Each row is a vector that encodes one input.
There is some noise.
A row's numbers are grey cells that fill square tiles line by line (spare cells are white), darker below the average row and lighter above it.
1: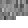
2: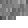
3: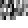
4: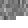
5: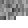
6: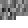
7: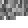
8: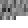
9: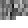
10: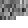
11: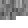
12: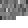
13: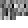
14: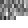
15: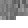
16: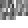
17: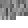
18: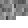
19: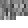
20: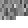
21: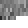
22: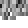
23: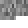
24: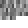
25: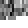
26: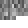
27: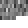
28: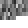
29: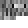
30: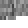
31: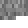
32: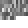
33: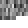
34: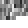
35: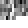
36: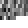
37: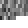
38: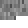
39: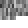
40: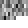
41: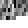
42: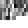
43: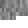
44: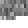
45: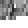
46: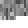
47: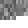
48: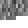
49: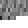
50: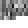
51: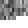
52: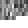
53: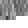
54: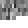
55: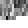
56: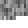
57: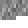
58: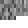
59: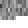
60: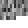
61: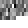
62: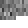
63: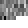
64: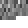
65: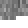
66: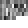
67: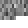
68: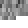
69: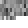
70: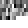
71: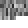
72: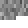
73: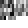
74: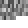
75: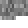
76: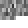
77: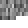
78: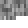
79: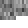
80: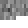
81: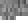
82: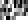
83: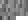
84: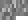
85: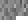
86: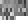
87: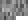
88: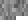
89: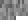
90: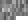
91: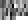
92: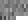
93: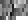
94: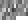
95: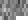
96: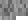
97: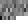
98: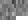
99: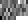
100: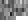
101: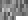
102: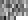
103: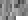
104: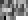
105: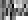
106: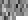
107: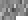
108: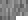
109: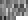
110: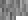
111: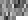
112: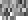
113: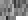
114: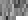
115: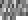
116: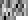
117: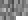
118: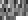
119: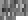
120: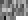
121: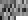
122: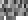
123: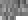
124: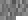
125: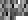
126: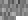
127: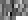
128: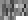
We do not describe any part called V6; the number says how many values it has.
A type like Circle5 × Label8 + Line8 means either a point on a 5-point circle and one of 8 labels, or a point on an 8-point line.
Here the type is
(Label7 + Line4) × V6 + Tree9.
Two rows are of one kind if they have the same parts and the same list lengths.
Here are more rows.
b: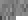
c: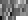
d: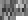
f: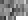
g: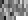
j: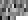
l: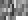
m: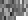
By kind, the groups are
b, c, f, j, l
d, g
m

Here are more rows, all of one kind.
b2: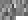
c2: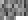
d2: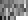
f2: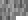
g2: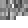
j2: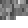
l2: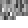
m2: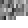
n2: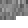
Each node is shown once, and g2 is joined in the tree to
m2.
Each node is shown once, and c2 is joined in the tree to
f2.
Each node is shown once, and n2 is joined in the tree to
b2, j2 and l2.
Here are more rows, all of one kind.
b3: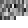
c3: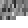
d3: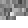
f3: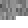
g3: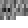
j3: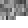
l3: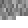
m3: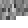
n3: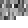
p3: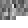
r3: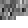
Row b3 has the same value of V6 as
j3, n3 and r3.
